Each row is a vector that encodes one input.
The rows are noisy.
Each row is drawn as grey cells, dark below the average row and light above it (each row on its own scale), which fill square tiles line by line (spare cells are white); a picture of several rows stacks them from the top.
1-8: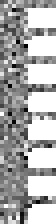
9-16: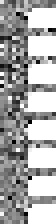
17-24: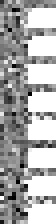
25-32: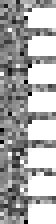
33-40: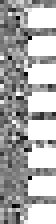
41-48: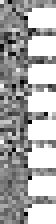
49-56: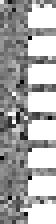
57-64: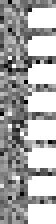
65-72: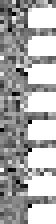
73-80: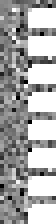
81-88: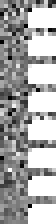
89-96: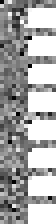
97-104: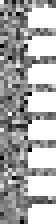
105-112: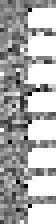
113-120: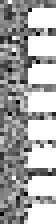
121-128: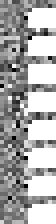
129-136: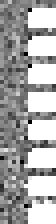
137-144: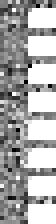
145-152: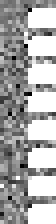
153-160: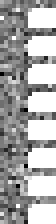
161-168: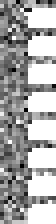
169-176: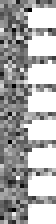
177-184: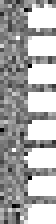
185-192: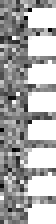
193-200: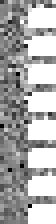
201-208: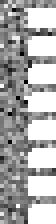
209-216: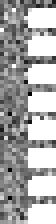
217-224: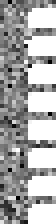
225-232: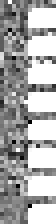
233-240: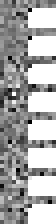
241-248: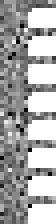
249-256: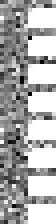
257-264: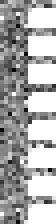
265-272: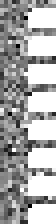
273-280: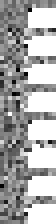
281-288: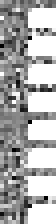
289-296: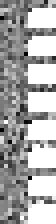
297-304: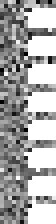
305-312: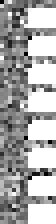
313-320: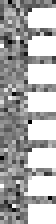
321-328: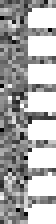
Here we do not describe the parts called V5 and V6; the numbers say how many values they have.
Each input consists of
either a node of a 9-node tree, four true/false values and a value of V5, or a value of V6.
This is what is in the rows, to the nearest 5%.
About 85% of them hold a node of a 9-node tree, four true/false values and a value of V5. The rest hold a value of V6.
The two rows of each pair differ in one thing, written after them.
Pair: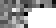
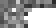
the node of the tree
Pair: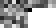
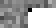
the node of the tree
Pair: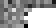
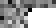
the value of V5
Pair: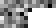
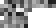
one of the four true/false values
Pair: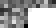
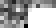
the node of the tree
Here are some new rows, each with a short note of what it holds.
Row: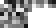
a node of a 9-node tree, four true/false values and a value of V5
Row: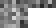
a node of a 9-node tree, four true/false values and a value of V5
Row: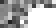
a value of V6
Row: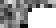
a node of a 9-node tree, four true/false values and a value of V5
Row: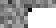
a node of a 9-node tree, four true/false values and a value of V5
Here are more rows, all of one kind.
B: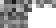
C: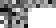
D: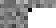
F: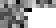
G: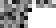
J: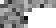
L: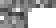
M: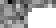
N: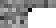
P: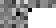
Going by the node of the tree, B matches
G and M.
